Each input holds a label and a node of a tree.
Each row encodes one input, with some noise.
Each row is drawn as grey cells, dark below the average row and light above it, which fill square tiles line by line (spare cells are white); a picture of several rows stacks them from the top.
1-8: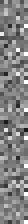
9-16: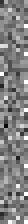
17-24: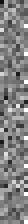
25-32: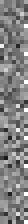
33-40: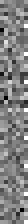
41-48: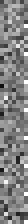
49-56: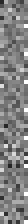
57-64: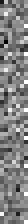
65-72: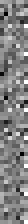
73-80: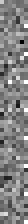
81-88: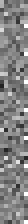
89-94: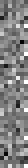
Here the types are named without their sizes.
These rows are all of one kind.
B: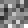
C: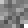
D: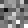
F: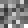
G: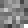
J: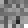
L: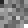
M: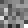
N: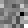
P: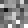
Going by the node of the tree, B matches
D, F and P.
